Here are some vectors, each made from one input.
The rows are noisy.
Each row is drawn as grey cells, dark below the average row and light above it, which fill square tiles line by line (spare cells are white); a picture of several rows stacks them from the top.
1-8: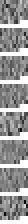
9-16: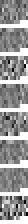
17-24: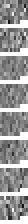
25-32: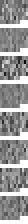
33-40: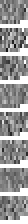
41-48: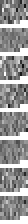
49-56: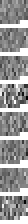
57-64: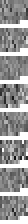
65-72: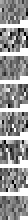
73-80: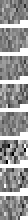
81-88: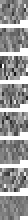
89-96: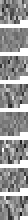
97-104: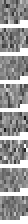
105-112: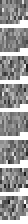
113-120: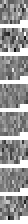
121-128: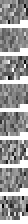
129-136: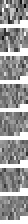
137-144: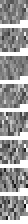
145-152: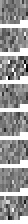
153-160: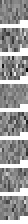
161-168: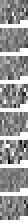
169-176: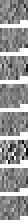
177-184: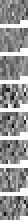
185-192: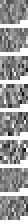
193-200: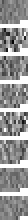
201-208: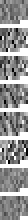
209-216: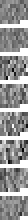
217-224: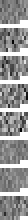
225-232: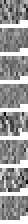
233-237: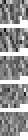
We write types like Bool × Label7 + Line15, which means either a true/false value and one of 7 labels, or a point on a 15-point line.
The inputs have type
Bool × Bool × Bool × Bool + Line12 × Line14 + Unit.
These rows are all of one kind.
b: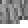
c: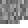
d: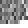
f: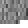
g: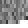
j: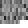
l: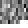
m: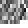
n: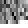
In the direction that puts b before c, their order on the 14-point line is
d, n, j, b, f, g, c, m, l.
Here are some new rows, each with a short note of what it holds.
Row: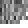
a fixed value
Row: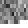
a point on a 12-point line and a point on a 14-point line
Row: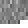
four true/false values
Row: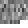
a fixed value
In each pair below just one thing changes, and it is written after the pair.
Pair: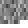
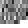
the place on the 12-point line
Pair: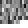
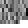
the place on the 12-point line
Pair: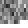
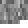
the place on the 14-point line
